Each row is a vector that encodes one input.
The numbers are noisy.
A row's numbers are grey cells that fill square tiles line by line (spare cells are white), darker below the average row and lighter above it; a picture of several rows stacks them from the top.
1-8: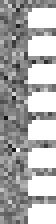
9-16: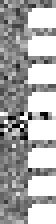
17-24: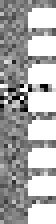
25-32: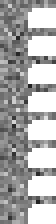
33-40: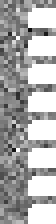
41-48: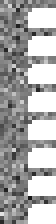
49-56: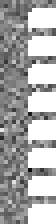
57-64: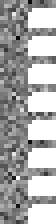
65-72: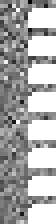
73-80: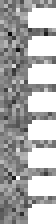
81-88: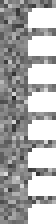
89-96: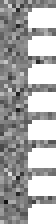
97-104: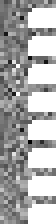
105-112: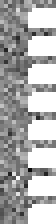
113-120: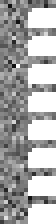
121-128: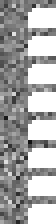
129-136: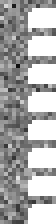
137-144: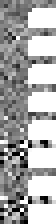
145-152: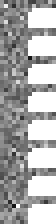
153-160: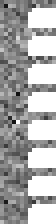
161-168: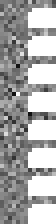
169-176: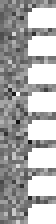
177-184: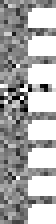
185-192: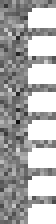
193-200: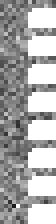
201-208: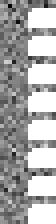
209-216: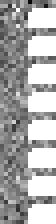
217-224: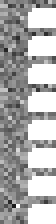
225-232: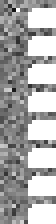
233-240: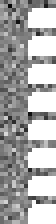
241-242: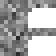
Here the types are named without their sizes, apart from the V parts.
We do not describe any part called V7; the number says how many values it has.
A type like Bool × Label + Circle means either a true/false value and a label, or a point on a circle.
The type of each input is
Bool × (Tree + V7) + Unit.
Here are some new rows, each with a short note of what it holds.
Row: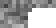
a node of a tree and a true/false value
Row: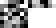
a fixed value
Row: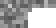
a node of a tree and a true/false value
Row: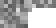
a true/false value and a value of V7
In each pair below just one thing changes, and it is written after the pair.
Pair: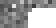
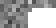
the true/false value
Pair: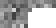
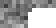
the true/false value
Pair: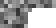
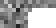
the true/false value
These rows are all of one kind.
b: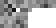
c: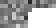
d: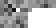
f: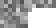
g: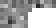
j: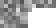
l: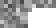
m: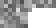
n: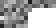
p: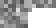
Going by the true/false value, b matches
c, d and n.
